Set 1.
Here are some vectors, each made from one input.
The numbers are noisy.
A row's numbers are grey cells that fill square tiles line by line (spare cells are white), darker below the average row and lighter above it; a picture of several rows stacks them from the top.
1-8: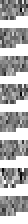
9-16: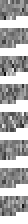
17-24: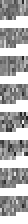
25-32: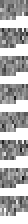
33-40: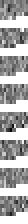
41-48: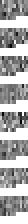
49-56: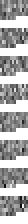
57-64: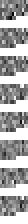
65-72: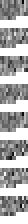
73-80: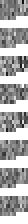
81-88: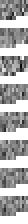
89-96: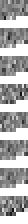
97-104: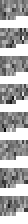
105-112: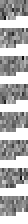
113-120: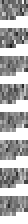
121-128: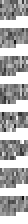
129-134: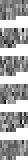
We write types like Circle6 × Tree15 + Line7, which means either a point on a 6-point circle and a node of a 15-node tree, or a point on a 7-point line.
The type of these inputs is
Bool × (Circle9 + Unit) + Line7.
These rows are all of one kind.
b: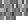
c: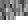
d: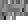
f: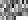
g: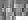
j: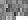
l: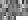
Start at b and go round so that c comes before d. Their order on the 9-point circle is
b, g, c, f, l, j, d.
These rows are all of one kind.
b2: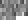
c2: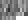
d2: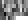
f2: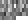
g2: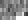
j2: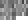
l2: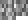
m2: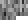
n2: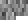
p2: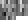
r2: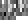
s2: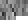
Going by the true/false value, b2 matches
c2, g2 and j2.
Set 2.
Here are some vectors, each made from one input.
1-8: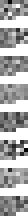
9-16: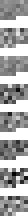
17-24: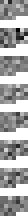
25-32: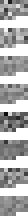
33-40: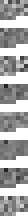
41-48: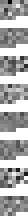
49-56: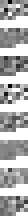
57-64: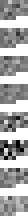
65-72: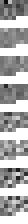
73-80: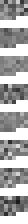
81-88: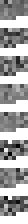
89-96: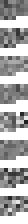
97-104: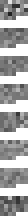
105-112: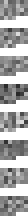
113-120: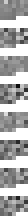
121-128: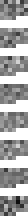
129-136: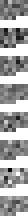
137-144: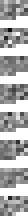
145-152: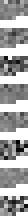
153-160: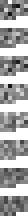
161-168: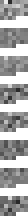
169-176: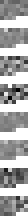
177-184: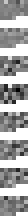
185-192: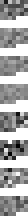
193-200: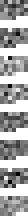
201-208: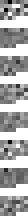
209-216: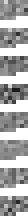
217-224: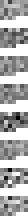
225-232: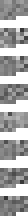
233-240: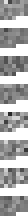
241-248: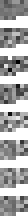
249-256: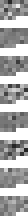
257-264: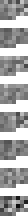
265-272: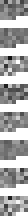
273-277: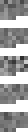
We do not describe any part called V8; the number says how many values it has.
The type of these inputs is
Bool × Tree9 + V8.
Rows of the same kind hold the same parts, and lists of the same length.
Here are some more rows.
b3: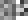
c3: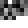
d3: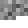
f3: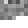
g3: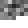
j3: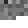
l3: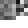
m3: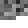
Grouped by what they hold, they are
b3, c3, g3, j3, m3
d3, f3, l3

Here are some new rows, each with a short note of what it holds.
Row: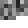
a value of V8
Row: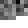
a node of a 9-node tree and a true/false value
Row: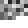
a value of V8
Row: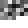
a node of a 9-node tree and a true/false value
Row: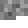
a value of V8
